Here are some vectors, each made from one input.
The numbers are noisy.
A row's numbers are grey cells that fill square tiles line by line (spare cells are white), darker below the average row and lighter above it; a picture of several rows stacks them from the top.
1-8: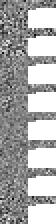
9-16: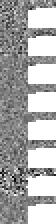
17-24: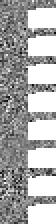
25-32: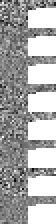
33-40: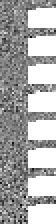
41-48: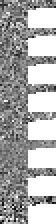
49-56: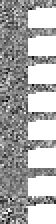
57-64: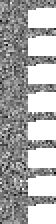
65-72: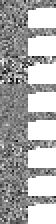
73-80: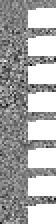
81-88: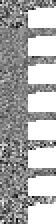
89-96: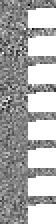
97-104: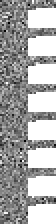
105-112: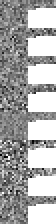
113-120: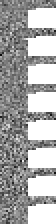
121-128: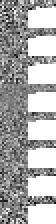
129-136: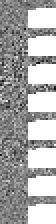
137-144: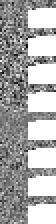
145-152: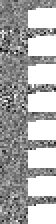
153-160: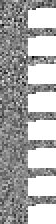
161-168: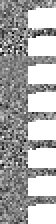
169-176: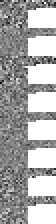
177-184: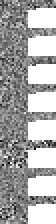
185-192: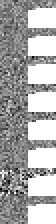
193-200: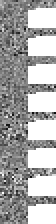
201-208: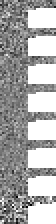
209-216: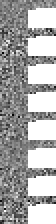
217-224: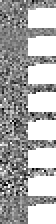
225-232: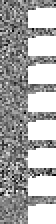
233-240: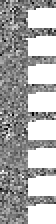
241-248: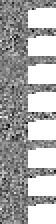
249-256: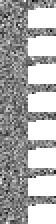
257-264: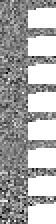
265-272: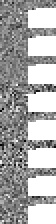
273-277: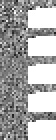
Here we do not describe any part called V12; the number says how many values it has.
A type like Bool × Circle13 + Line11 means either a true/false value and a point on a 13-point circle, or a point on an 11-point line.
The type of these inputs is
Line8 + Line10 × Line10 + (Tree7 + Unit) × V12.
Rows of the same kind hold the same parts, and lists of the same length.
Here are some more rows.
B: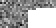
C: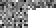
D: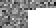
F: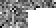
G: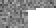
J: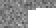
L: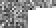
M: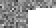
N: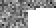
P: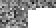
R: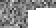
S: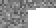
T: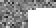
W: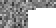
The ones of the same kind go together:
B, C, T, W
D, F, P, R
G, L, N, S
J, M

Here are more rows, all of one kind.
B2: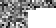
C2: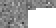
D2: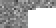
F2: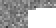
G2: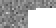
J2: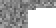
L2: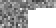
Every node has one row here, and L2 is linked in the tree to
J2.
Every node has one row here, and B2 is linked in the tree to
C2 and D2.
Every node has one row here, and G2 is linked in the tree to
F2.
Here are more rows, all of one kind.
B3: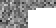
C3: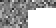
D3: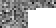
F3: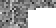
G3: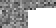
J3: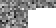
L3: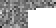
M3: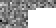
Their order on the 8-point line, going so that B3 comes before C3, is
D3, G3, L3, F3, B3, C3, M3, J3.
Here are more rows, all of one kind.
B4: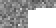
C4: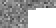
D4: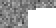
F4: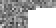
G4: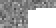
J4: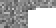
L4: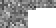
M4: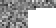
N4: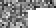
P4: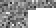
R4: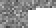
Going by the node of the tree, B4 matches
D4, F4 and G4.
